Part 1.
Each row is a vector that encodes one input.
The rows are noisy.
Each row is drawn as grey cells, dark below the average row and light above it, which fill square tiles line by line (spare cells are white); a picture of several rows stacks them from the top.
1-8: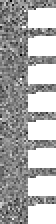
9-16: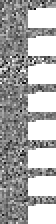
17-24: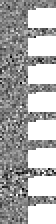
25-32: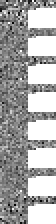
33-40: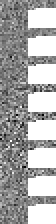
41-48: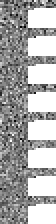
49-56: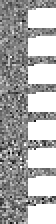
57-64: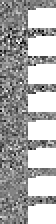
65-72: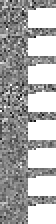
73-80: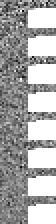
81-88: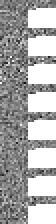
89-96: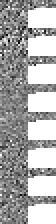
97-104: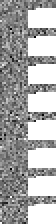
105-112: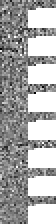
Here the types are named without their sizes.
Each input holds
either a point on a circle, or a point on a line, or four true/false values.
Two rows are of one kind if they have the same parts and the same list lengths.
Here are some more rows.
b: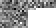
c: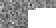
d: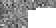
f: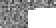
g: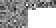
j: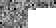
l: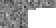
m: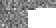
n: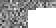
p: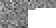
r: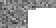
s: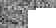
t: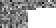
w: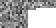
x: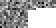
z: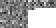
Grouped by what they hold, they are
b, r, s
c, p, w, x
d, f, g, j, l, m, n, t, z

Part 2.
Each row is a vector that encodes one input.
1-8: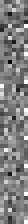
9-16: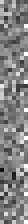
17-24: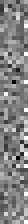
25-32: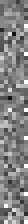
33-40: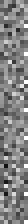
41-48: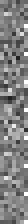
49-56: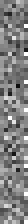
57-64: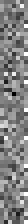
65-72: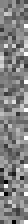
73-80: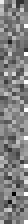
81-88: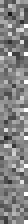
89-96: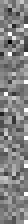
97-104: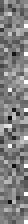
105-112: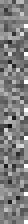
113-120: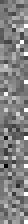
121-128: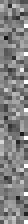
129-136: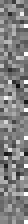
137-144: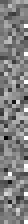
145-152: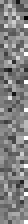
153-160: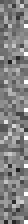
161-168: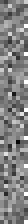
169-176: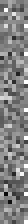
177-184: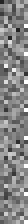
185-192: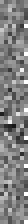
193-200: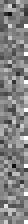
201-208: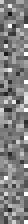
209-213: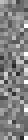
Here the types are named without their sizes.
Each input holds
either a point on a circle and a true/false value, or a label.
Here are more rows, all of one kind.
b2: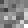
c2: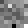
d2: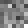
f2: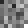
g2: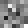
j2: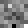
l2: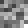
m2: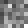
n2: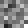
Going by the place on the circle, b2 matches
d2 and m2.
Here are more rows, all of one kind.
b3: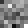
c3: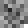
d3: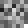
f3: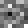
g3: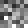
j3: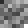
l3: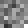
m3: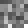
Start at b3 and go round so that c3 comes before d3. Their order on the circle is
b3, j3, c3, f3, d3, l3, g3, m3.
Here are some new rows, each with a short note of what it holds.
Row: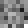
a label
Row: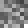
a label
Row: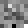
a point on a circle and a true/false value
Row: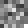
a point on a circle and a true/false value
